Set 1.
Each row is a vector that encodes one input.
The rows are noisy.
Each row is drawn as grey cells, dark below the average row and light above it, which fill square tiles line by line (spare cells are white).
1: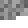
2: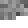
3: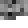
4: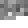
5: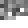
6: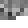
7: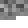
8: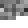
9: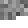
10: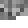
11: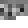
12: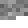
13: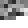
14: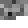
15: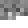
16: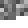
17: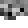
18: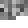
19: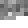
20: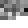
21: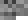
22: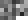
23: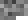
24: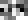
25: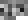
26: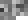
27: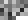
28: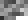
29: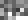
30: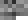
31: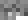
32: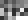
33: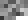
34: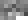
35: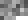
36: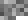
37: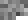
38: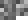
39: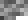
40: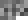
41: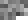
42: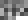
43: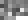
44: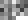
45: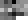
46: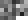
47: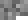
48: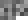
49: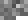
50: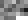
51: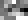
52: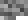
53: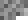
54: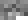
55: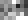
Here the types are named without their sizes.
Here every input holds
a point on a line.
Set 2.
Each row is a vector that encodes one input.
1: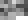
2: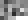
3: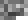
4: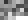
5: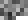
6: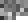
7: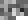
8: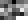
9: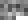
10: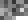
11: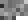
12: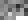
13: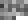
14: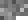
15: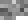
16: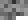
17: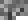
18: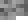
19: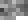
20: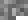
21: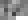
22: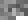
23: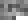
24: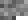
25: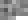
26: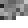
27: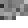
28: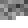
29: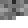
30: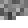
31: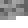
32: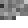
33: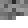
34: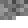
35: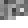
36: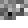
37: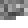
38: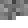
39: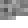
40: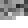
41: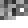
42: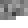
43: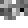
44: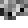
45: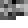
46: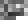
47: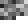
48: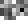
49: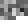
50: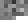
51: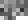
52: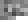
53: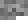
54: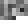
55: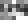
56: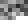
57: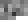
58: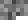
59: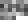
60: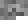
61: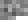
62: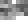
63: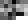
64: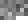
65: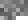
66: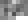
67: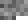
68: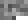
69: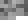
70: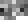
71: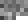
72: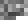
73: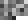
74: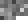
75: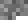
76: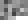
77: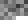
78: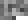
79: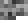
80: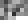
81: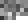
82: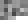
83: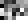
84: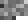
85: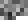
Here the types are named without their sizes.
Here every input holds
a point on a line.
